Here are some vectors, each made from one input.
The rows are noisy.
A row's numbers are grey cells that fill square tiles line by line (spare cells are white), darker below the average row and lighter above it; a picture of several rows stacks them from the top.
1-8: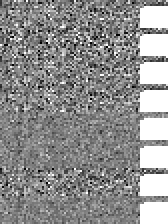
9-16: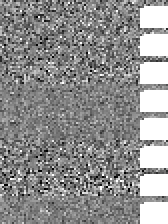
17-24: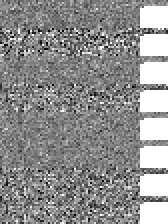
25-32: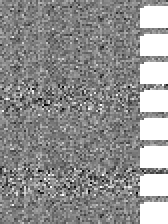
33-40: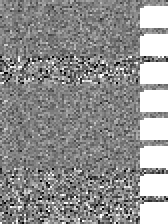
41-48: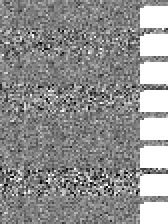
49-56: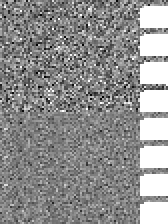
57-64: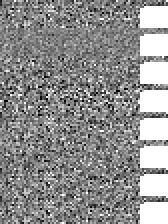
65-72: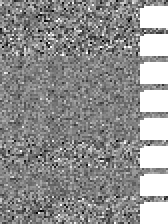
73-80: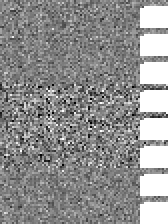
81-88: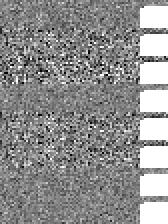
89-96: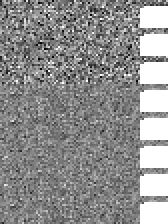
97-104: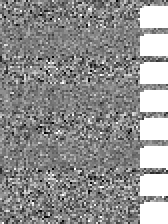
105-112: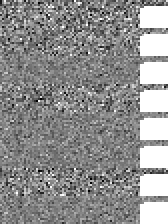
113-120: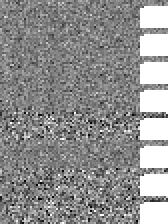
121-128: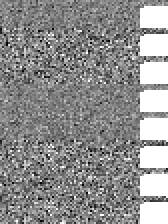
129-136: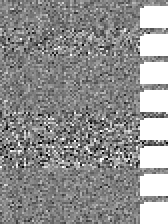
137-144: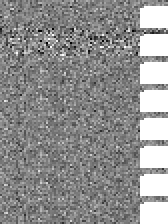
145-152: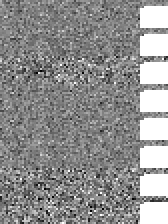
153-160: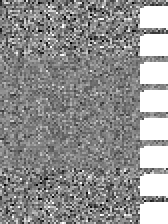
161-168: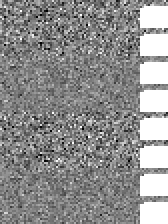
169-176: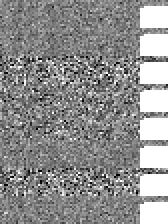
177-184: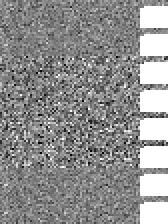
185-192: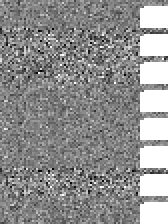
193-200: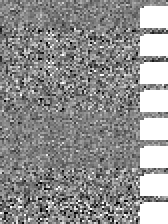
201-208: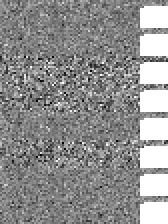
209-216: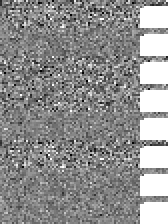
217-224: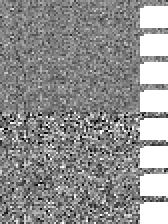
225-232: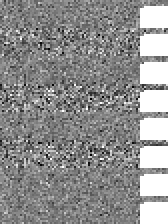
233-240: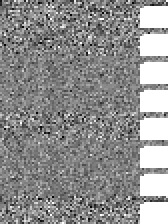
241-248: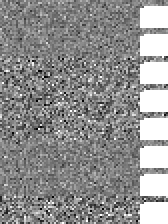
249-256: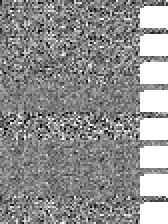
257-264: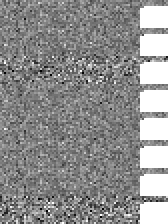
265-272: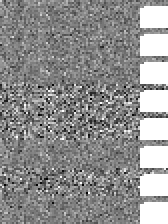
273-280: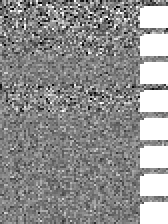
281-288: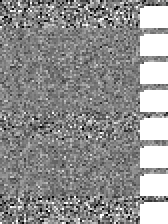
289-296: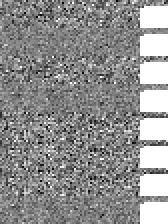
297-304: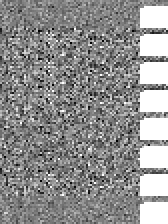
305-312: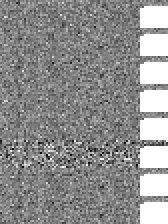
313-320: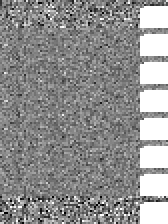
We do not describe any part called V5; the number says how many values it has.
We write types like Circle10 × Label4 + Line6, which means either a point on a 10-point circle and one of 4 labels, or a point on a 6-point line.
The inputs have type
Bool × (Line11 + Line16 × (Tree13 + V5)).
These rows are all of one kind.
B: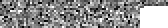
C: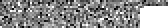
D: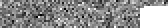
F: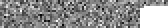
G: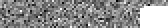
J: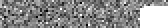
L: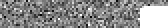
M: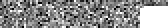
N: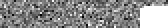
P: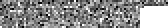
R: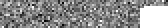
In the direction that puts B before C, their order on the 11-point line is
N, L, J, G, M, D, P, B, C, F, R.
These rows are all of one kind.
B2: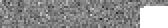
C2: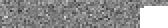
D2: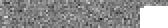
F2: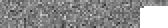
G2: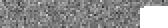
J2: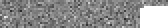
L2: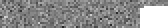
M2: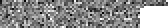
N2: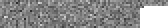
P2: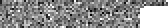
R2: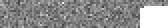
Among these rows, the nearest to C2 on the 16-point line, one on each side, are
D2 and L2.
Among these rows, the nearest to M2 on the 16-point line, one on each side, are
P2 and R2.
